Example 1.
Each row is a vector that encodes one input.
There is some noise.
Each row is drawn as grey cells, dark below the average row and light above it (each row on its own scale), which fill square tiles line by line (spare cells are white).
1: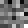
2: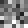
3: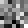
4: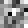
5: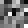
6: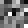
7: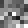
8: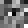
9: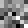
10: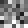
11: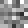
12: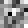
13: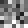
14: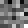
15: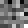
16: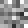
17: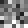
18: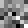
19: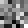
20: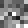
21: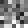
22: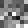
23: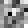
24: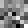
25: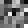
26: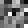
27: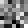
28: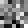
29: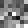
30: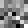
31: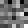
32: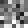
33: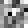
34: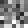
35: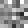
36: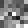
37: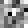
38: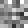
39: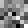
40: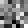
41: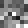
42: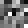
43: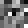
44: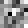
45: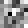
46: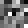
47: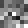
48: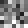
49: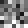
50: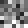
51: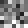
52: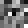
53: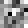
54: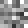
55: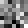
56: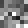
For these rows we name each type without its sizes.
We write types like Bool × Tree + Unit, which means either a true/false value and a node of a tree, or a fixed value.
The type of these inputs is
Bool × Bool × Bool.
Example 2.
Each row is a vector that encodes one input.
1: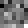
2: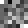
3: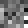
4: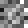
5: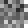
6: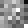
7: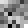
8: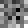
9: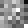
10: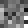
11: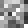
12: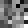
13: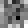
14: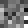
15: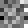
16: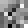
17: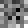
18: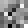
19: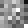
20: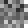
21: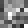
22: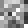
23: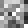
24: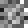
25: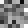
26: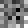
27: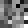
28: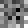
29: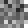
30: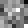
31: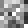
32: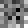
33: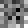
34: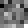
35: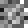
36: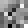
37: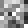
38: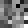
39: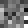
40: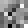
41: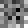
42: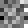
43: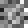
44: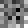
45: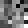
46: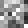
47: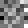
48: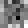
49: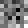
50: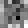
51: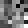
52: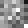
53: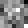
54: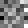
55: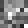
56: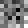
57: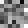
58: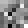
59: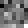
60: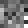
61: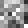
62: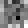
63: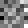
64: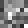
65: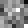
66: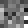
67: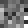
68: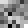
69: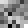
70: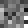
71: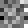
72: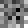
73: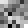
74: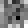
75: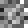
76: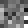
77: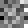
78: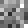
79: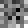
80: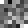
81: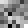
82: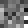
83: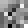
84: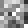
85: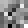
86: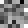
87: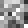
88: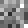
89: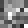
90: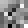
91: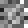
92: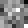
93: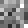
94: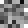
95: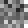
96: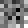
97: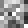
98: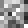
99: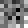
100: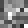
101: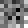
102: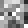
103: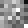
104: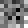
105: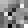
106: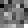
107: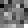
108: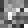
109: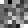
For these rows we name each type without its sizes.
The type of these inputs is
Circle + Unit.
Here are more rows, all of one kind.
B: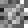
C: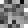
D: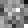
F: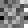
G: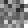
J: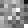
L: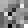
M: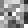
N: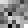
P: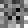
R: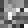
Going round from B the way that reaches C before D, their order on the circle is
B, F, G, P, C, N, L, M, J, D, R.
